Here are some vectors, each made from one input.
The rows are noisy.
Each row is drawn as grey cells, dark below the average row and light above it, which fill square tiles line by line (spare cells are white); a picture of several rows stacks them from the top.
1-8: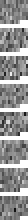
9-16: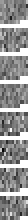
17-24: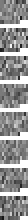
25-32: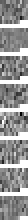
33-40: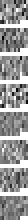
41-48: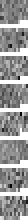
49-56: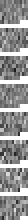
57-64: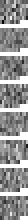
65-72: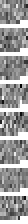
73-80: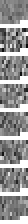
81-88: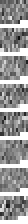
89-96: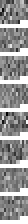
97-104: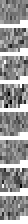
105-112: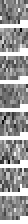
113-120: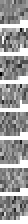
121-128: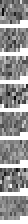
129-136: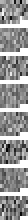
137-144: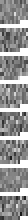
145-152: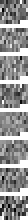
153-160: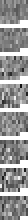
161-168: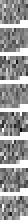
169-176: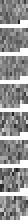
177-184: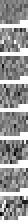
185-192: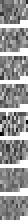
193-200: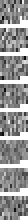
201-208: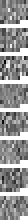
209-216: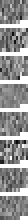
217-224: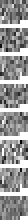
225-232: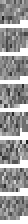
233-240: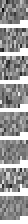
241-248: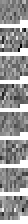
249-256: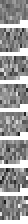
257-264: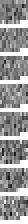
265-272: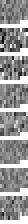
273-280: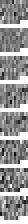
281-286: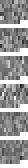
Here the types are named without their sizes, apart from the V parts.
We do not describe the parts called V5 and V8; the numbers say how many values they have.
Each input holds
a label, a point on each of two lines, a value of V5 and a value of V8, together with either a fixed value, or a node of a tree.
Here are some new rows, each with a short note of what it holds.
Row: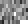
a label, a point on each of two lines, a value of V5 and a value of V8
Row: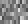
a label, a point on each of two lines, a node of a tree, a value of V5 and a value of V8
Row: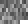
a label, a point on each of two lines, a node of a tree, a value of V5 and a value of V8
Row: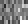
a label, a point on each of two lines, a node of a tree, a value of V5 and a value of V8
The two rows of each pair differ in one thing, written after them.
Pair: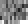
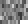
the place on one of the two lines
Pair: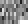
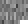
the place on one of the two lines
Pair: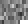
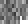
the value of V5
